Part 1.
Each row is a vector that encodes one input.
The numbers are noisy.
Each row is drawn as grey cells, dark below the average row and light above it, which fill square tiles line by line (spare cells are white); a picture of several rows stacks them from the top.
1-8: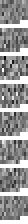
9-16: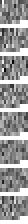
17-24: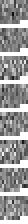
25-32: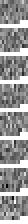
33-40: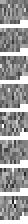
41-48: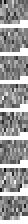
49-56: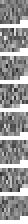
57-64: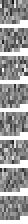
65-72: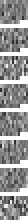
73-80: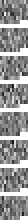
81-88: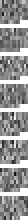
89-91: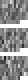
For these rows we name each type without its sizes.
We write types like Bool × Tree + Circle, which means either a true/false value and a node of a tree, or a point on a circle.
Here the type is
Circle × (Label × Label + Unit).
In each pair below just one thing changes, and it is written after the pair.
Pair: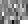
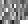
one of the two labels
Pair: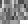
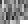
one of the two labels
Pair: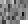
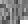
the place on the circle
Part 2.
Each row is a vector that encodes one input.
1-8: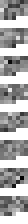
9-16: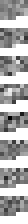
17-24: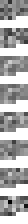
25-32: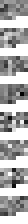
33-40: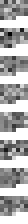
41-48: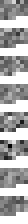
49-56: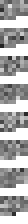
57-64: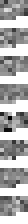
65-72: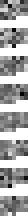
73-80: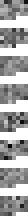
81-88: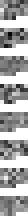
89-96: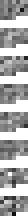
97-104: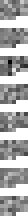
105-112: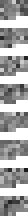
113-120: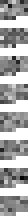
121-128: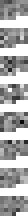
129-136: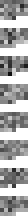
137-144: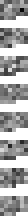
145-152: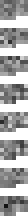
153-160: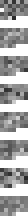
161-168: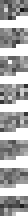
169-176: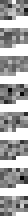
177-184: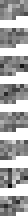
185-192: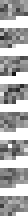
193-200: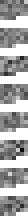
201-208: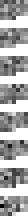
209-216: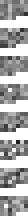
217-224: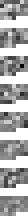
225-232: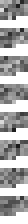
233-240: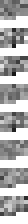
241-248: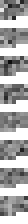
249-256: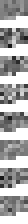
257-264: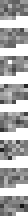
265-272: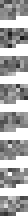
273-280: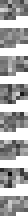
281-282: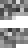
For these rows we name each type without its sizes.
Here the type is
Line × (Line + Tree).
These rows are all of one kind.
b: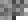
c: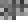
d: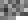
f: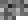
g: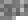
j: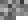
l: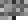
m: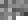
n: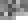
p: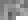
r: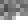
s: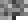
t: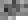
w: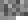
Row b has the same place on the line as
c, f, l and s.
